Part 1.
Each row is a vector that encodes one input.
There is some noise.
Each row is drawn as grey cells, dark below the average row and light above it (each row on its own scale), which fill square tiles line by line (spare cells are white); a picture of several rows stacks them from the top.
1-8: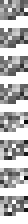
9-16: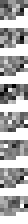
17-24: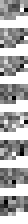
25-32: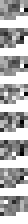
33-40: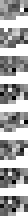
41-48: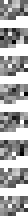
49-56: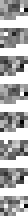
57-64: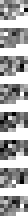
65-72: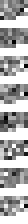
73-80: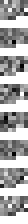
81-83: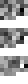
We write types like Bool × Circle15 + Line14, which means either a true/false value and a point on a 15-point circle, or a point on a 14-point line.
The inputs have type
Tree16.
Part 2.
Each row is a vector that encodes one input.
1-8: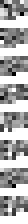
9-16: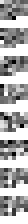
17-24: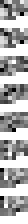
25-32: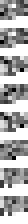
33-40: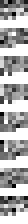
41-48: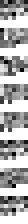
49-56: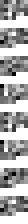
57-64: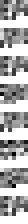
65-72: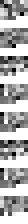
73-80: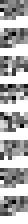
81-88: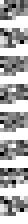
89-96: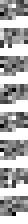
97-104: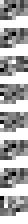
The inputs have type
Label9.
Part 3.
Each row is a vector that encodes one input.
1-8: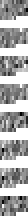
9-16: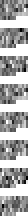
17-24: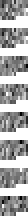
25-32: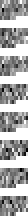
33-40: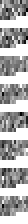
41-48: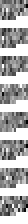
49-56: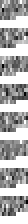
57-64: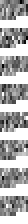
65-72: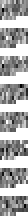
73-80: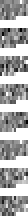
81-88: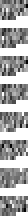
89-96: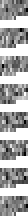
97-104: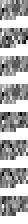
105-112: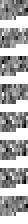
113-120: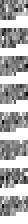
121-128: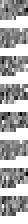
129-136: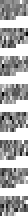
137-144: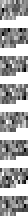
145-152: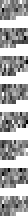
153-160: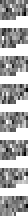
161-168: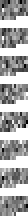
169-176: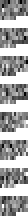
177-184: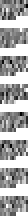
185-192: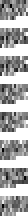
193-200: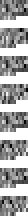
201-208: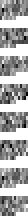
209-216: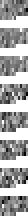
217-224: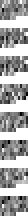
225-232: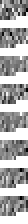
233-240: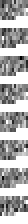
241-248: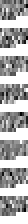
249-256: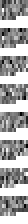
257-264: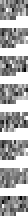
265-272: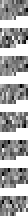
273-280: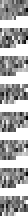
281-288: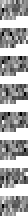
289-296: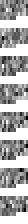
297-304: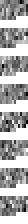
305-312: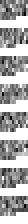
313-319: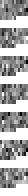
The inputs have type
Bool × Bool × Bool × Bool + Unit.
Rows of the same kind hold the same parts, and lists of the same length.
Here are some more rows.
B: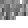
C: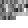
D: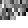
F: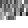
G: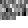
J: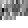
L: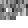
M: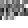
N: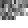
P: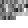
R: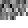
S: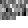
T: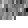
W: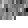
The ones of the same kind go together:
B, C, D, G, J, L, M, N, P, R, S, T, W
F

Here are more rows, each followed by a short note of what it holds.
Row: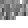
four true/false values
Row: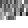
a fixed value
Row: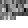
four true/false values
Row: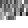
a fixed value
